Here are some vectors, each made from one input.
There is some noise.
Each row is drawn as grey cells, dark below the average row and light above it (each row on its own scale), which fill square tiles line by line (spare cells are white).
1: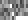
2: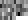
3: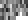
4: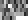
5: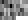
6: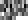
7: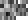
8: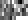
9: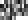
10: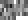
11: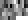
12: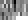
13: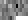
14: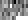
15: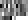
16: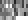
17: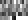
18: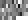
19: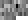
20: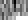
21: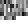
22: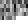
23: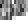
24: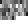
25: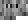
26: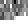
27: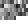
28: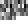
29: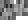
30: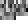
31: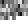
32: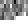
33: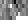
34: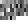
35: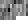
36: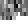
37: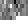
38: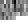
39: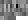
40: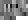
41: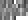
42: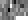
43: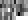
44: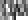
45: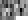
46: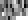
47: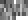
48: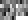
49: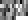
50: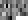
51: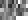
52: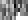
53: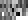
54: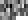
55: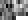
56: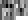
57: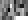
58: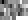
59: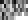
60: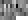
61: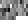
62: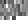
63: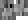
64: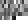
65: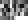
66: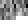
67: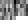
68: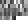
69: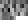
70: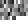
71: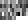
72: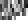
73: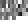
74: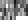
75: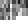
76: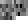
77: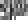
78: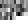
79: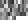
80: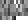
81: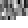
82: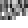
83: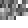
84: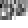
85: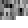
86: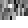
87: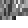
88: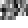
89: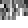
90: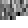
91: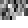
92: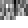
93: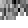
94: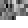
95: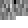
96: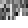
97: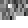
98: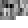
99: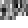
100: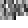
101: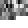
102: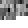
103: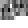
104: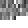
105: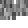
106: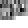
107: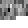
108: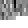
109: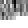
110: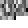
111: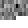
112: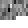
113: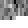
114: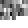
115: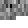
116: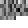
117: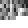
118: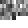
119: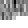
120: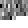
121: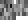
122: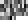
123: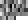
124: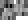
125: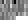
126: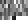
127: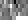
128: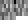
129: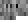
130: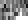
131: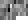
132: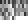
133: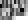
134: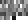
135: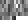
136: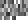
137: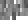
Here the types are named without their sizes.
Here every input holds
a label, together with either a label, or a point on a line.
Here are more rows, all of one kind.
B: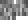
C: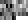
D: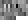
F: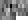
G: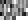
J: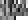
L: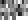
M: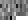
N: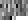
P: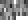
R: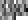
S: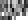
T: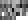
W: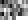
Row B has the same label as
P, S and T.
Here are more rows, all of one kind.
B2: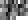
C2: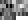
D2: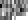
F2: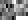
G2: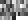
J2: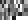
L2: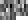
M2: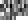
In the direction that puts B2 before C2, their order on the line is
B2, J2, G2, C2, F2, L2, M2, D2.
